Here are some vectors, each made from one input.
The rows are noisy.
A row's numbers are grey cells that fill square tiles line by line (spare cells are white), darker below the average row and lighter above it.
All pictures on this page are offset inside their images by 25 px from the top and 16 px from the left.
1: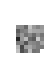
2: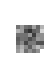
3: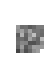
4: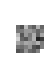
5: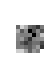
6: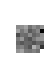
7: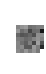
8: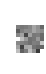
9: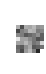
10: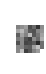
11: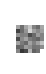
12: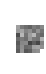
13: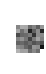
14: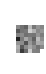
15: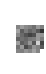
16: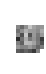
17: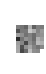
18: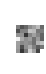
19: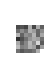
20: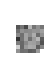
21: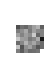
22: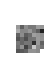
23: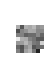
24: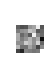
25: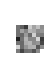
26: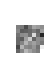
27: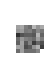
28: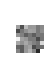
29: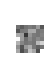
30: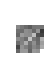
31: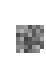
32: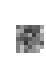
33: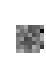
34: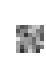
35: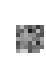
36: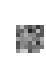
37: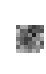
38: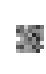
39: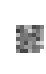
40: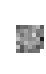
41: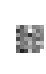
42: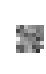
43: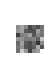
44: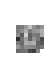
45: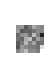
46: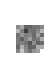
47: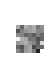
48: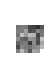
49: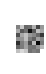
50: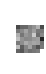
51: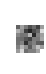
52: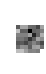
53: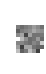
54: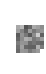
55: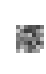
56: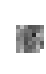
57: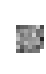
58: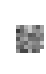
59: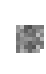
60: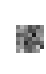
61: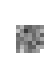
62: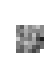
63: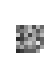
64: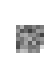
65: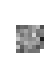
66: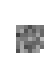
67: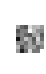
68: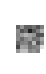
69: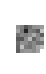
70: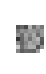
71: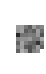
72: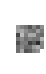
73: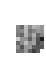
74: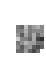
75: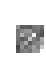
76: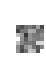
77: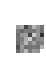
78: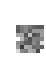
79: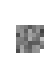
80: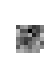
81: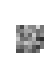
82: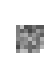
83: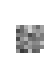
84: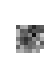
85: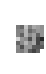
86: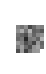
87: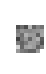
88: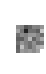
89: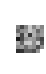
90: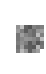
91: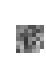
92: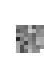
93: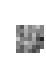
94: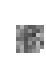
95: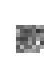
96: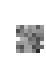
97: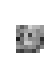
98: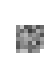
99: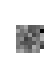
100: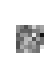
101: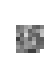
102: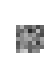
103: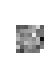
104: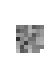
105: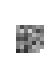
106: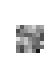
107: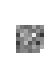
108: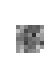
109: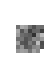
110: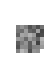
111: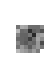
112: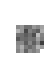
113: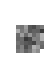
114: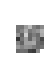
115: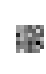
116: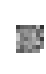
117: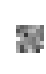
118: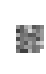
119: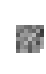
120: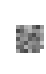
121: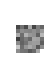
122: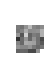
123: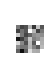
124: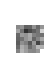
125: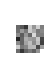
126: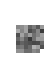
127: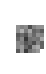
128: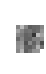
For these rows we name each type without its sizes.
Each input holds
either a point on each of two lines, or three true/false values.
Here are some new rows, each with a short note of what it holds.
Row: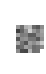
three true/false values
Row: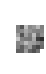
three true/false values
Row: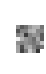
three true/false values
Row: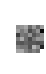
a point on each of two lines
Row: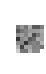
three true/false values
